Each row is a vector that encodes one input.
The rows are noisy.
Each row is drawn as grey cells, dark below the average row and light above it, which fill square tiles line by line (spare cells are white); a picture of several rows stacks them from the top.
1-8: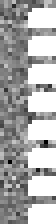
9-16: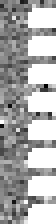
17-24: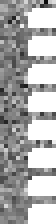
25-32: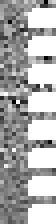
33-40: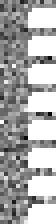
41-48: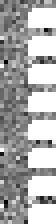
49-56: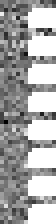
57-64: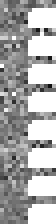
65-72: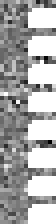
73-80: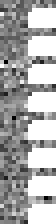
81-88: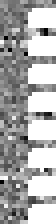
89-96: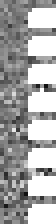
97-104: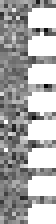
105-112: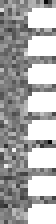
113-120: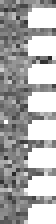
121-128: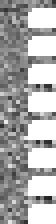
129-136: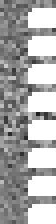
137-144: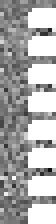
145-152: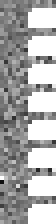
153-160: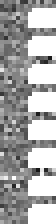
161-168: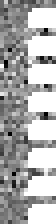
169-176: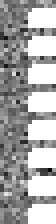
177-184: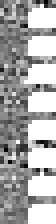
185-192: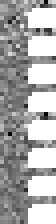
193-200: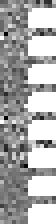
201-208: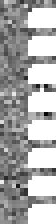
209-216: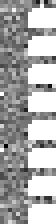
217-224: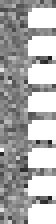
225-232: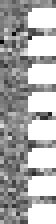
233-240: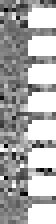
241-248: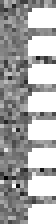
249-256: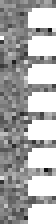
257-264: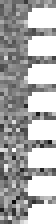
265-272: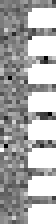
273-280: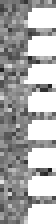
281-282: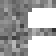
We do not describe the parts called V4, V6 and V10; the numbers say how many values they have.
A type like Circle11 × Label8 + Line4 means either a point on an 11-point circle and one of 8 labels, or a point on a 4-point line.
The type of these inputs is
(Bool × Line8 × V4 + Label9) × V6 + V10.
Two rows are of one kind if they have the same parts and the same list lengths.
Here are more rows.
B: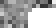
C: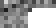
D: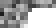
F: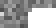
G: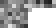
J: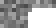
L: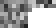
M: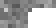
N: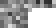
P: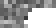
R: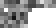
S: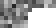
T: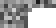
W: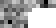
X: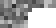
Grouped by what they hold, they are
B, G, L, N, T, W
C, D, P, S, X
F, J, M, R

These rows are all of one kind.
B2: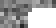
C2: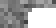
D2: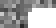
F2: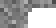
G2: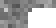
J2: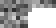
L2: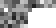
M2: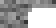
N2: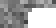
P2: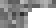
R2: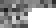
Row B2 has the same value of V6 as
J2 and P2.
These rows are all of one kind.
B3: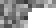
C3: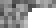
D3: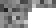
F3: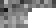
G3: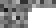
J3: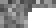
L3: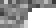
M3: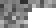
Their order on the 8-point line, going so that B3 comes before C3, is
L3, J3, G3, D3, M3, B3, C3, F3.
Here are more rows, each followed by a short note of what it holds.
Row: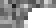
a point on an 8-point line, a true/false value, a value of V4 and a value of V6
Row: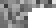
a value of V10
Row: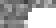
a point on an 8-point line, a true/false value, a value of V4 and a value of V6
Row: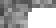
a point on an 8-point line, a true/false value, a value of V4 and a value of V6
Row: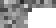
a point on an 8-point line, a true/false value, a value of V4 and a value of V6
